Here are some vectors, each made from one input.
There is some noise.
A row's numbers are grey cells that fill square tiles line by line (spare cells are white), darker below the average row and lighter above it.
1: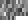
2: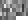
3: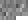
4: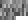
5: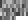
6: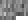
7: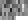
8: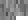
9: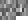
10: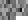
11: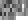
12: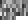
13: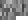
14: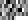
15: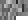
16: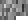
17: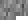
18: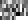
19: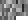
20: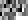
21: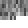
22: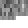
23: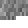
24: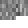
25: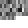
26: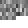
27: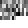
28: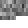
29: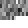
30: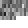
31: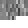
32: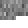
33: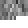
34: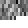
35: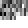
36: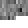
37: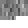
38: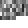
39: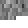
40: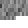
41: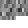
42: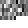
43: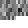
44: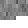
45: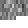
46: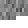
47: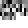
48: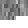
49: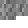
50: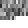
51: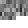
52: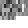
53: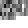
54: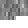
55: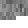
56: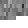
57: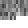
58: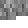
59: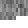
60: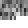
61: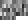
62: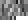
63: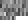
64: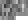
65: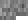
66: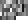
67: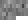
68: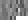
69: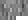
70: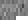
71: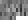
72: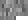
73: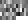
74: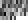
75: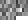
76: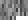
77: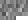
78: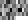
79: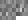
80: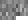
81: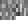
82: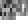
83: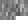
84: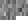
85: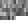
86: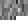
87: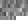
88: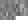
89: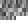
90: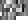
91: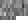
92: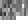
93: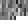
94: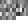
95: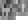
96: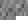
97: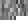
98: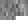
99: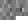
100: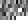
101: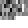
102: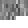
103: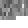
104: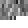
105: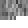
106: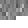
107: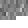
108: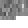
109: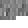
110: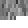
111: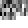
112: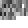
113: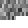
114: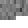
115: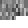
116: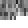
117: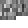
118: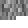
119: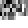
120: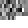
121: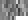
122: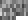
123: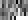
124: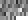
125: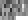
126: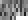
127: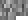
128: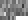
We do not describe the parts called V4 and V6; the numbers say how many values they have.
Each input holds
one of 5 labels and four true/false values, together with either a fixed value, or a value of V4 and a value of V6.
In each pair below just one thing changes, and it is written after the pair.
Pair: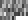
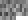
the value of V6
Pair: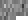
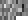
the value of V6
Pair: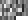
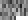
the value of V4
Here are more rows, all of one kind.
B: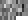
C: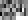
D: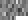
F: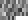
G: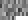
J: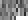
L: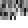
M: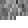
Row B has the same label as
C and M.
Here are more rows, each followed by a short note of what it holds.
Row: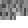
one of 5 labels, four true/false values, a value of V4 and a value of V6
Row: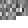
one of 5 labels and four true/false values
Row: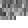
one of 5 labels and four true/false values
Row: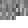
one of 5 labels and four true/false values
